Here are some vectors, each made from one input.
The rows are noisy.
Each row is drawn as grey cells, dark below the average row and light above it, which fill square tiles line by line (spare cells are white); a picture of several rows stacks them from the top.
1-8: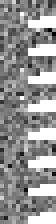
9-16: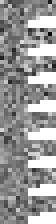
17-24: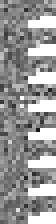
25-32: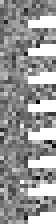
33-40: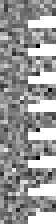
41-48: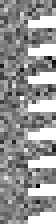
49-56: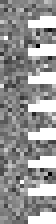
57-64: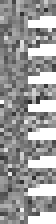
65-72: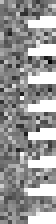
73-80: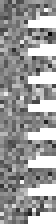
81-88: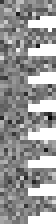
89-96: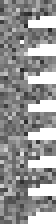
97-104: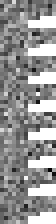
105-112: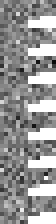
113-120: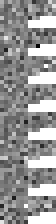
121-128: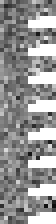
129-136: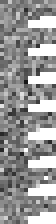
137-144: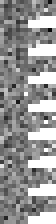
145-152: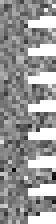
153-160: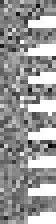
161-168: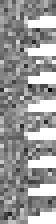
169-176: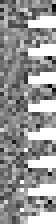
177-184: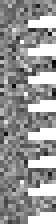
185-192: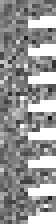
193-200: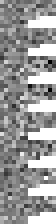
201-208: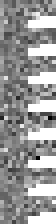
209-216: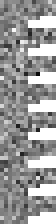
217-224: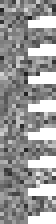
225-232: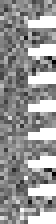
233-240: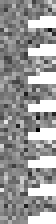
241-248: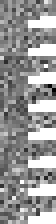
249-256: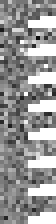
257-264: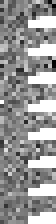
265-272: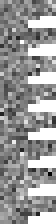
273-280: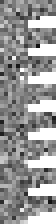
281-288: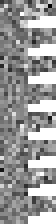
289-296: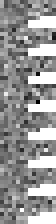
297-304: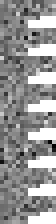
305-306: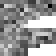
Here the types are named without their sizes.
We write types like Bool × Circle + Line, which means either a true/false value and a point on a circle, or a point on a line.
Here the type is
(Circle + Line) × (Label + Line).
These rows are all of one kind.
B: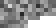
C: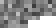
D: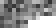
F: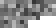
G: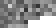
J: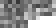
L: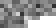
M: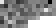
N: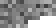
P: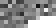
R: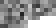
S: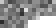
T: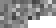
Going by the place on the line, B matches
G, N and P.
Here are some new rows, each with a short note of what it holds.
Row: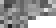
a point on a circle and a point on a line
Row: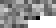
a label and a point on a line
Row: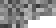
a point on a circle and a point on a line
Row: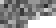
a point on a circle and a point on a line
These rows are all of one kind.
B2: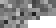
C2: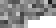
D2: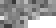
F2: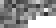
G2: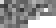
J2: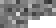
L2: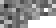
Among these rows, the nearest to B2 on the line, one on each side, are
C2 and D2.
